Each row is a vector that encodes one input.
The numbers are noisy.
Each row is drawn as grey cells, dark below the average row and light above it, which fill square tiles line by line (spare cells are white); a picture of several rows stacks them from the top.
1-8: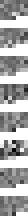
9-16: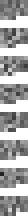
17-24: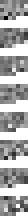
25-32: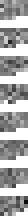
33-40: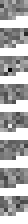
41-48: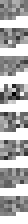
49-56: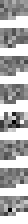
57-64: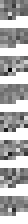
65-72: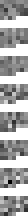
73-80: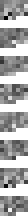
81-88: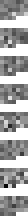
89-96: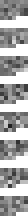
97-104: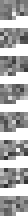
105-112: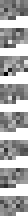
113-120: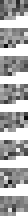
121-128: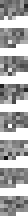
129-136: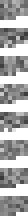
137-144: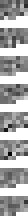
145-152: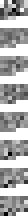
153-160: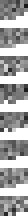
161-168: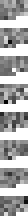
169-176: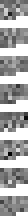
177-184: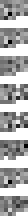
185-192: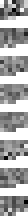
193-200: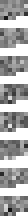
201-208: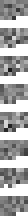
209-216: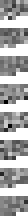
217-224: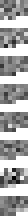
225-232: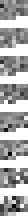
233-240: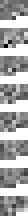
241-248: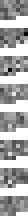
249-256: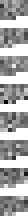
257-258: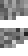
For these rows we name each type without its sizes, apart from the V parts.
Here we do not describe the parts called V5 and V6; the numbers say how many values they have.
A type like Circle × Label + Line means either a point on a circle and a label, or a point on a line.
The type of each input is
List(Bool × (Line × V5 + V6)).
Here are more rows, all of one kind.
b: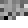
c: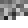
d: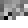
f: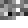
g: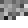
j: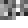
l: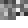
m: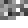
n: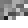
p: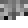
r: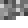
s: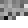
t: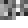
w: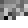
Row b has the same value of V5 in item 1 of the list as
j, p and t.
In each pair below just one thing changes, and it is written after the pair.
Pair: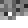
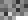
the true/false value in item 1 of the list
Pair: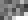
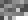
the place on the line in item 1 of the list
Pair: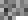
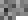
the true/false value in item 2 of the list
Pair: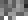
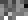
the true/false value in item 1 of the list
